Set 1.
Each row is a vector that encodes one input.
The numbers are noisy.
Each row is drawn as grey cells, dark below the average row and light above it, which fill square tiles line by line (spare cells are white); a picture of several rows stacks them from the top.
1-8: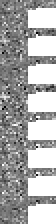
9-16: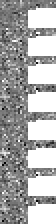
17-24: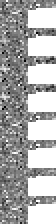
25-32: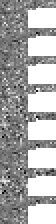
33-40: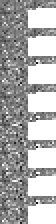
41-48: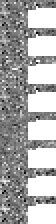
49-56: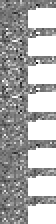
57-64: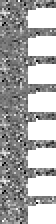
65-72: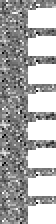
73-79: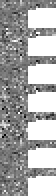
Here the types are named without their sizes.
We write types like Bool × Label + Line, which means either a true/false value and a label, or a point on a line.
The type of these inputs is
Line.
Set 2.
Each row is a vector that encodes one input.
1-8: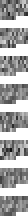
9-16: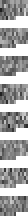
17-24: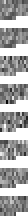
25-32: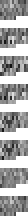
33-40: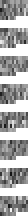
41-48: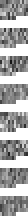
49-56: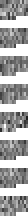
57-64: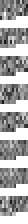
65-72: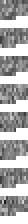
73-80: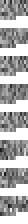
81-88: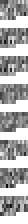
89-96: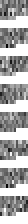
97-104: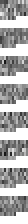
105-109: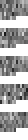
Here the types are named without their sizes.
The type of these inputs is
Tree.
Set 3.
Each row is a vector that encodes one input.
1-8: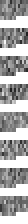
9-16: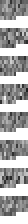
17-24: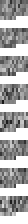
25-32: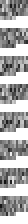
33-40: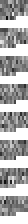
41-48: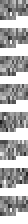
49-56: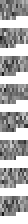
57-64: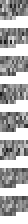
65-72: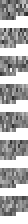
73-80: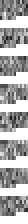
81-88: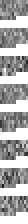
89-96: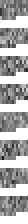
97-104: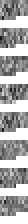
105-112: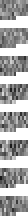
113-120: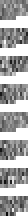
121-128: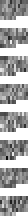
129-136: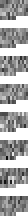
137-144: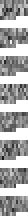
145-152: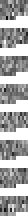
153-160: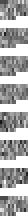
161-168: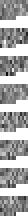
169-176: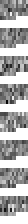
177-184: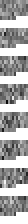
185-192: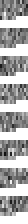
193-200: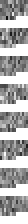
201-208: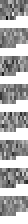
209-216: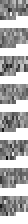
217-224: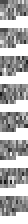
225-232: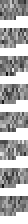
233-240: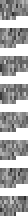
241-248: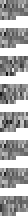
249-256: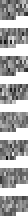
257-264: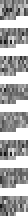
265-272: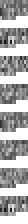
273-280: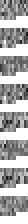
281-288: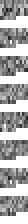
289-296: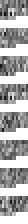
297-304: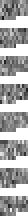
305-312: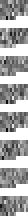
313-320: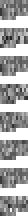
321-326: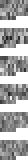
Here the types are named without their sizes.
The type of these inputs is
Tree.
